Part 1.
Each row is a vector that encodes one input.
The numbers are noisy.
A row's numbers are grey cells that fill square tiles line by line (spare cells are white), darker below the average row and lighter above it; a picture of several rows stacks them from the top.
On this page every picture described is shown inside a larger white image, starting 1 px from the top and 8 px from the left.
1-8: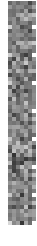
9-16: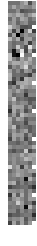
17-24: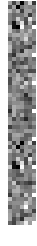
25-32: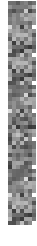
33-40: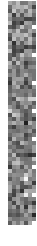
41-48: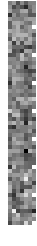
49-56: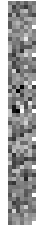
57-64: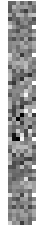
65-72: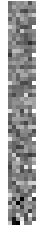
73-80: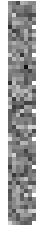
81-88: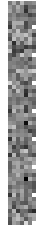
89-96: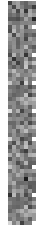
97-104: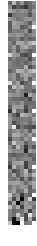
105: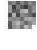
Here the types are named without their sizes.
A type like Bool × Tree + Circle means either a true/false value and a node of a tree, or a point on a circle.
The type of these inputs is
List(Line).
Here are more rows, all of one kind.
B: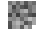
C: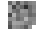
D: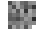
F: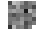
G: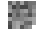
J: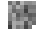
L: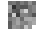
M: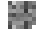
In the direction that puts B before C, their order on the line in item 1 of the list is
L, B, G, C, J, M, F, D.
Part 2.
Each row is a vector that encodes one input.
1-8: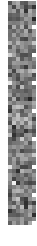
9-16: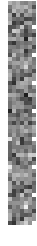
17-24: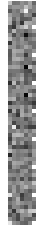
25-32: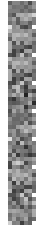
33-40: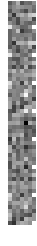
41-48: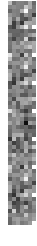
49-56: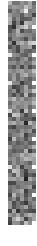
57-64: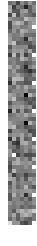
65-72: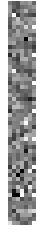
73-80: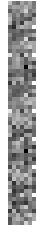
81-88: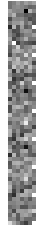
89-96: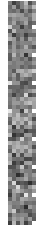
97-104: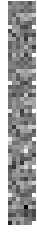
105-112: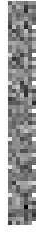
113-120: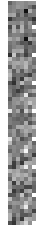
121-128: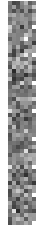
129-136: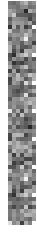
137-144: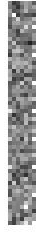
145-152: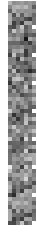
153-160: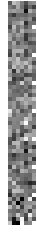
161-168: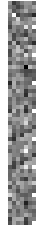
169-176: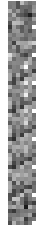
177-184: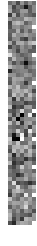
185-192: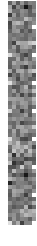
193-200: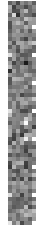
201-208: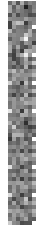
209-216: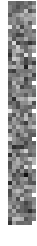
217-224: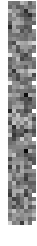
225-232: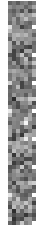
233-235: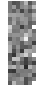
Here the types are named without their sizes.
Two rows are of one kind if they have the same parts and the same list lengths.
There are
4 kinds of row.
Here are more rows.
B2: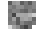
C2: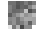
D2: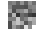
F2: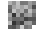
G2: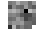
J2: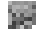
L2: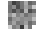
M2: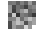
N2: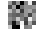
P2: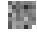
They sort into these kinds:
B2, C2, L2
D2, G2, M2, P2
F2, J2
N2

